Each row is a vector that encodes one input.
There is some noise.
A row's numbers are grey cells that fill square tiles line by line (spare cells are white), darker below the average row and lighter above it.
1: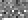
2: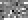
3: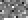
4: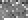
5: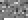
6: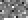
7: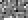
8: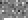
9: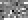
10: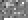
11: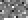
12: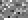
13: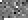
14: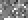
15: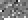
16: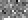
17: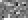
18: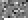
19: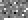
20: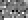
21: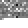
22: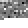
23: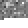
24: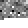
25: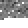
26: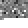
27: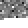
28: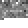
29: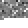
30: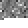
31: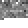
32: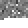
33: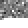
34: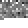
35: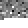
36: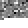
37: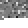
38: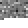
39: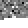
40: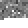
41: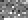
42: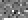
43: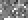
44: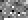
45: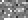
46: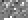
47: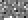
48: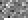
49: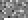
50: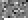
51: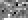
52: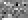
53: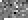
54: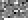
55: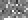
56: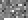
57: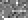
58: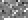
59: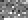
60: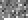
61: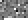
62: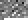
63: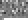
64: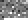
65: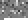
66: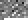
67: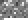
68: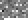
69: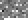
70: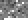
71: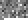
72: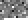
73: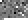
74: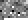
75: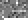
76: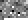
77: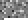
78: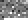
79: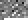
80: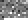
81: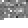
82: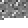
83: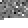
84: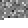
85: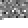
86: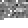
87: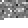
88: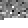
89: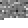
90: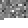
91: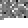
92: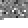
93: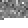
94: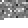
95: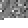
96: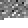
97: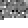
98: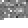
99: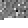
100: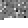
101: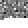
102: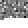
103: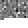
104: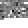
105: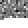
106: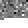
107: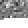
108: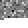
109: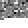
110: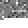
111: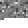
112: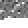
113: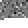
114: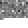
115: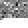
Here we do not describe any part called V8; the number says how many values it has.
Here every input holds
a value of V8, together with a list of up to two points on a 5-point line.
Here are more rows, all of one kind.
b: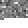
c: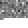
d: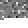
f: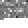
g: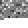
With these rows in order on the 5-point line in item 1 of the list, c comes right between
f and g.
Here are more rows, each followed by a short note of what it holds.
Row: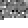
a value of V8, together with the empty list
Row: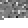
a value of V8, together with a list of one item
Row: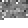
a value of V8, together with a list of one item
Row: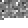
a value of V8, together with a list of one item
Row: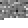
a value of V8, together with a list of one item
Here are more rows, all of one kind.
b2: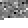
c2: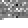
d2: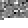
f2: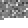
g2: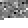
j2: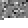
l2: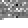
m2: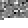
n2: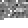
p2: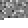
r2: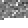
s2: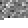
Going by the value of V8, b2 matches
d2, g2, j2 and m2.
